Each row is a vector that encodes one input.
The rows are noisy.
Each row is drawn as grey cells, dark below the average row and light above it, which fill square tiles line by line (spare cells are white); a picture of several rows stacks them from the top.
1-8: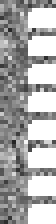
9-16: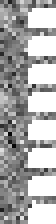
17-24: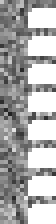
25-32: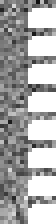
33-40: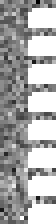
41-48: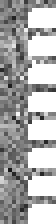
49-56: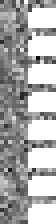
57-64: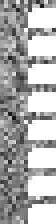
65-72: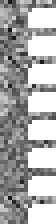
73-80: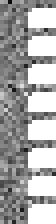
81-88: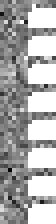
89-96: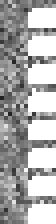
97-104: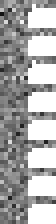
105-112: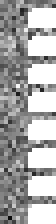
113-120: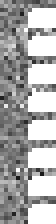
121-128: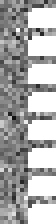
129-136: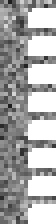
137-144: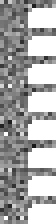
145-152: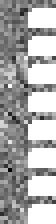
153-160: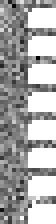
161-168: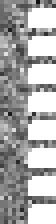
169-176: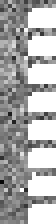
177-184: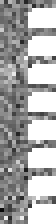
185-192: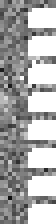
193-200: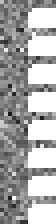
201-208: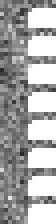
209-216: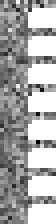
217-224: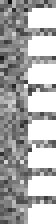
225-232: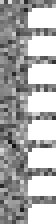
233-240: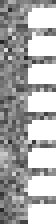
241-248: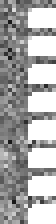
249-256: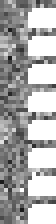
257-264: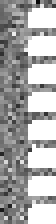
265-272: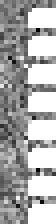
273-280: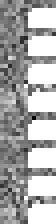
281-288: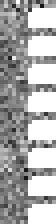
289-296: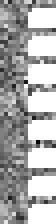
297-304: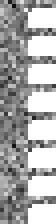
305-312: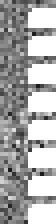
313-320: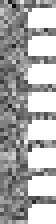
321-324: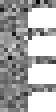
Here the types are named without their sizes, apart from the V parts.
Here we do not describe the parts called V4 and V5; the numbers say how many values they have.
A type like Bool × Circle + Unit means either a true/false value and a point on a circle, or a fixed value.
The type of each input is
Bool × Bool × Bool + (Line + V4) × (Tree + V5).
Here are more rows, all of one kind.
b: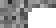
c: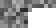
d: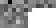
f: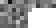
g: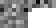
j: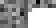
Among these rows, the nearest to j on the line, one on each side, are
b and f.
